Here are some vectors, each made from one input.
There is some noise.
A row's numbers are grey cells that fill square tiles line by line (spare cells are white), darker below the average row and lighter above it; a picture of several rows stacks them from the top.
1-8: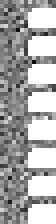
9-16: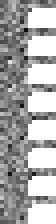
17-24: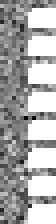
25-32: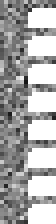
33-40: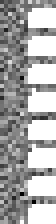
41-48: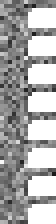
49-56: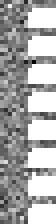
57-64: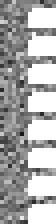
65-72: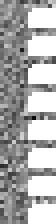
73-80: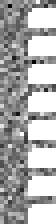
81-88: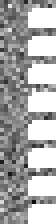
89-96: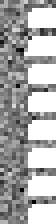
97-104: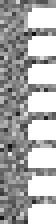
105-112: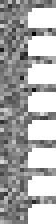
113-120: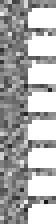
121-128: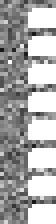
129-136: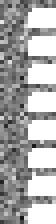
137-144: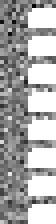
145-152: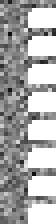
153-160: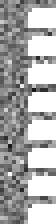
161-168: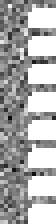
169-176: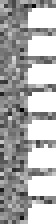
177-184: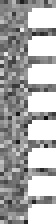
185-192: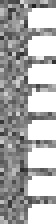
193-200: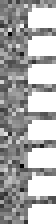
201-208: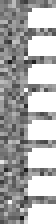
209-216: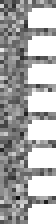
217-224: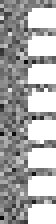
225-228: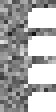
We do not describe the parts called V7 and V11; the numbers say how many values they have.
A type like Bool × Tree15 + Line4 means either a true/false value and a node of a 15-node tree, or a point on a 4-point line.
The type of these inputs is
Bool × (Line5 + V11) × V7.
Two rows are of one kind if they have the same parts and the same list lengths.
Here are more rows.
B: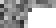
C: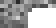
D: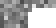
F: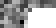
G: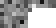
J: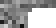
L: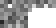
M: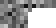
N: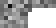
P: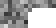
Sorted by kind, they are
B, D, F, G, L
C, J, M, N, P

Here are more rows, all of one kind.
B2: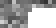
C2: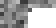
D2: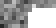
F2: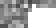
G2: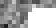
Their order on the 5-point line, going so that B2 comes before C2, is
B2, C2, G2, D2, F2.
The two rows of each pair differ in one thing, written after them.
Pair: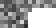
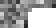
the value of V11
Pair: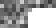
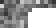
the true/false value
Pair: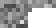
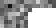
the true/false value
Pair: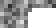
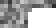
the value of V7
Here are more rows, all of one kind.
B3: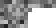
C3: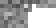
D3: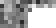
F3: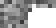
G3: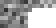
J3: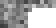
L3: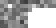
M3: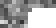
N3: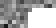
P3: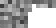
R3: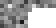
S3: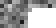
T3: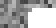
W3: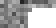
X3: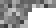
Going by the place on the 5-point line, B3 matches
N3, S3, T3 and W3.
